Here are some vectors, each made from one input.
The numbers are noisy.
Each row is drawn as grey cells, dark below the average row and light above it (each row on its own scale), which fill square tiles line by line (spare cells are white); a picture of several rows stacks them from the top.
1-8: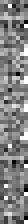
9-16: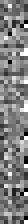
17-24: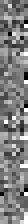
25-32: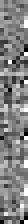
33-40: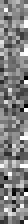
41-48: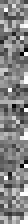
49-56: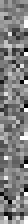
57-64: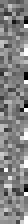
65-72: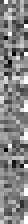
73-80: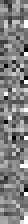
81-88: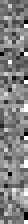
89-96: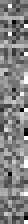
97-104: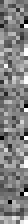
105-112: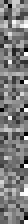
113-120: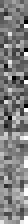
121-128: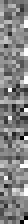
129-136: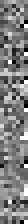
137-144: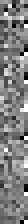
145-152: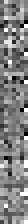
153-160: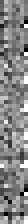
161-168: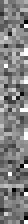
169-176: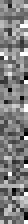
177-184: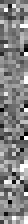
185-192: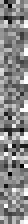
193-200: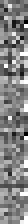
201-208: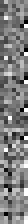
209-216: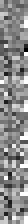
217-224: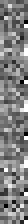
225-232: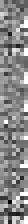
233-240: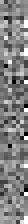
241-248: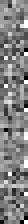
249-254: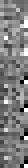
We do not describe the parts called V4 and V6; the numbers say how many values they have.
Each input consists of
a true/false value, together with either one of 9 labels and a value of V6, or a point on a 5-point line and a value of V4.
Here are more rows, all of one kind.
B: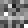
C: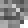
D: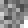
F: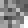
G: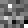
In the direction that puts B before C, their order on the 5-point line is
F, G, D, B, C.
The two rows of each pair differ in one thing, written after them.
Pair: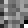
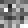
the true/false value
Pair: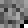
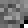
the value of V6
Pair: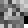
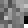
the value of V6
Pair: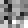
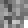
the label
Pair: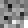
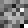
the true/false value
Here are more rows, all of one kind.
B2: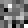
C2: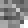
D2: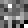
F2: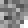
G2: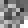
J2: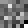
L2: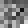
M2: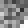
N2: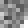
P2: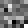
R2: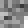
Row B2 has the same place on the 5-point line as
C2, F2 and P2.
